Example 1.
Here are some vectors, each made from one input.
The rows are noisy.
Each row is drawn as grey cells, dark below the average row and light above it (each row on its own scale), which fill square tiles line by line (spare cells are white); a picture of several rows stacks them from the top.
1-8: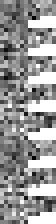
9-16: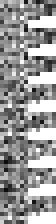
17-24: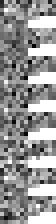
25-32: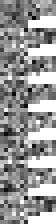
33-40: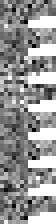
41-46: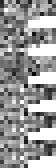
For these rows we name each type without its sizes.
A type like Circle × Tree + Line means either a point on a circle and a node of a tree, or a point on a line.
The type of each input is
Label.
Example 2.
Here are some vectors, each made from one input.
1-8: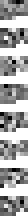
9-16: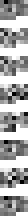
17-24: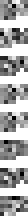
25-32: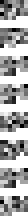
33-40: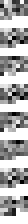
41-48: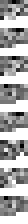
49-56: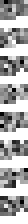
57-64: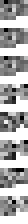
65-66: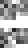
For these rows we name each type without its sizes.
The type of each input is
Line.
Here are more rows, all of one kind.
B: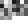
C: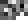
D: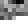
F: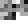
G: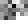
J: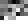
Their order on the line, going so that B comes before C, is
B, D, J, C, G, F.
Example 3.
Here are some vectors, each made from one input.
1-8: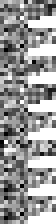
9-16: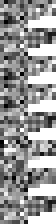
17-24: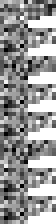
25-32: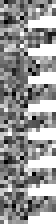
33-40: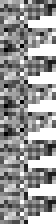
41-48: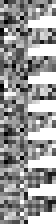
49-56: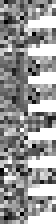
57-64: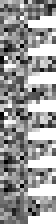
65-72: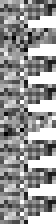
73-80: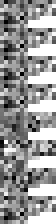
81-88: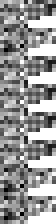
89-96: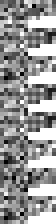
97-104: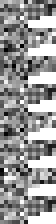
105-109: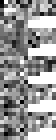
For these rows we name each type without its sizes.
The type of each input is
Label.
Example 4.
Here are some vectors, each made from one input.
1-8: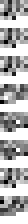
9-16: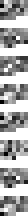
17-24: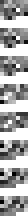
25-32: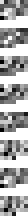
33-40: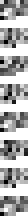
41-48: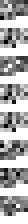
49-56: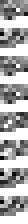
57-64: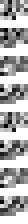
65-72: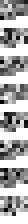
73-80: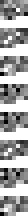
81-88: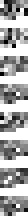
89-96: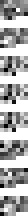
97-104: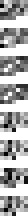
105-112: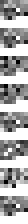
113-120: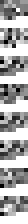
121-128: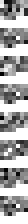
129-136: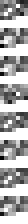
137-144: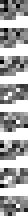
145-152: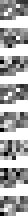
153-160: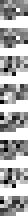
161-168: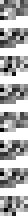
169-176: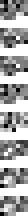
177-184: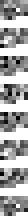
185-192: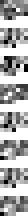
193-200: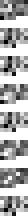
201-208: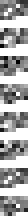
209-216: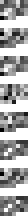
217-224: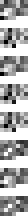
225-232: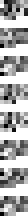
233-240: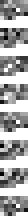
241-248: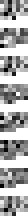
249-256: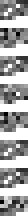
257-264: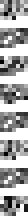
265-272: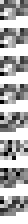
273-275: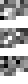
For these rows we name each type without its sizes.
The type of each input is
Line.
